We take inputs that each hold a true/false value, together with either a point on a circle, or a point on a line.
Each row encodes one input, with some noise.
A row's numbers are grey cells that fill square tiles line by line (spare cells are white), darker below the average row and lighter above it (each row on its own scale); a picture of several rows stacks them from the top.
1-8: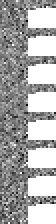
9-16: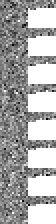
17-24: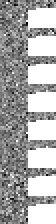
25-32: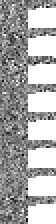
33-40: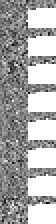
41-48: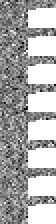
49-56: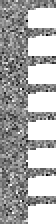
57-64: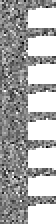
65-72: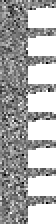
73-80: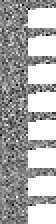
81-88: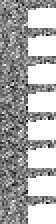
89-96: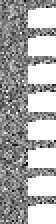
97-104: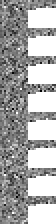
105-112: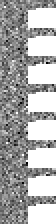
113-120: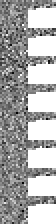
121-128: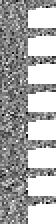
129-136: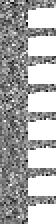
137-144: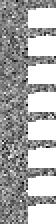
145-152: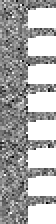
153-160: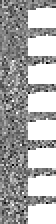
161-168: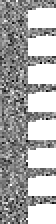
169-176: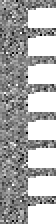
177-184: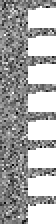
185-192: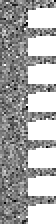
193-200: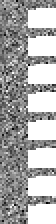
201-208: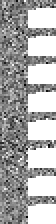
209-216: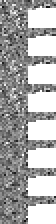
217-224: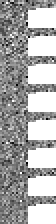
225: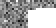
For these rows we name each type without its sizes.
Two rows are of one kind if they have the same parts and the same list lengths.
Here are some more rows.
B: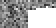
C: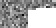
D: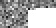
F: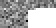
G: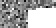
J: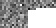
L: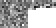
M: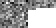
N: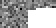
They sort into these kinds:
B, D, F, J, N
C, G, L, M

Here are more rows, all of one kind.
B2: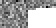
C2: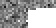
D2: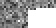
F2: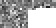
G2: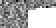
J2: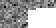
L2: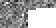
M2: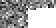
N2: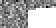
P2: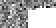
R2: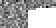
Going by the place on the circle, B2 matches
G2, L2, N2 and R2.
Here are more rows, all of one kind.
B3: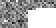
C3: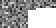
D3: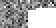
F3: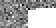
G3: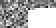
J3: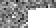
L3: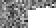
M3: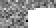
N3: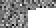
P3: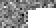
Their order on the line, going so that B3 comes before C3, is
B3, M3, G3, N3, F3, J3, C3, P3, D3, L3.
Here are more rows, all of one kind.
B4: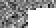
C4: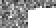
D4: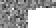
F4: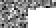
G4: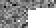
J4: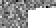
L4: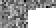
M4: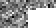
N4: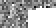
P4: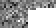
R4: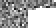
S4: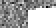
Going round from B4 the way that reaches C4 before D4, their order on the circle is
B4, M4, N4, S4, J4, C4, L4, G4, D4, F4, P4, R4.
